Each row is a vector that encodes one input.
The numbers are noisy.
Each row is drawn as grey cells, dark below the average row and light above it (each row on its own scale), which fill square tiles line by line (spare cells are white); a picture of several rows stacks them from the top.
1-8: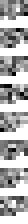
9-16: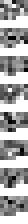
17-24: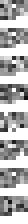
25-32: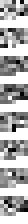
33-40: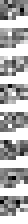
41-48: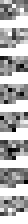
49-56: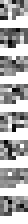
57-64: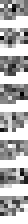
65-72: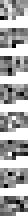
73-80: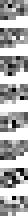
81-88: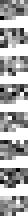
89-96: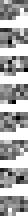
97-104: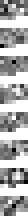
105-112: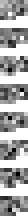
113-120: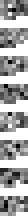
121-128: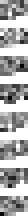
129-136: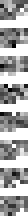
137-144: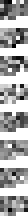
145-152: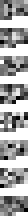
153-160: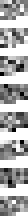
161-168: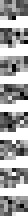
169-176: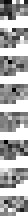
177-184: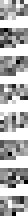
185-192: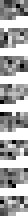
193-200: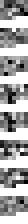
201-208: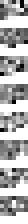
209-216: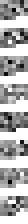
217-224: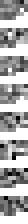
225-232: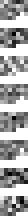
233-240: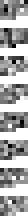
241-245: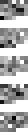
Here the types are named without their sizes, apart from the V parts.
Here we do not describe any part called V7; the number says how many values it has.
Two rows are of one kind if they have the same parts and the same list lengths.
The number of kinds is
3.
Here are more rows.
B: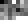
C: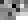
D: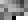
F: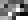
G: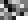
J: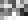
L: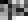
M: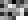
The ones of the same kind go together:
B, L
C, G, J
D, F, M

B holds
a point on a line.
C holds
four true/false values and a value of V7.
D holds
two values of V7.
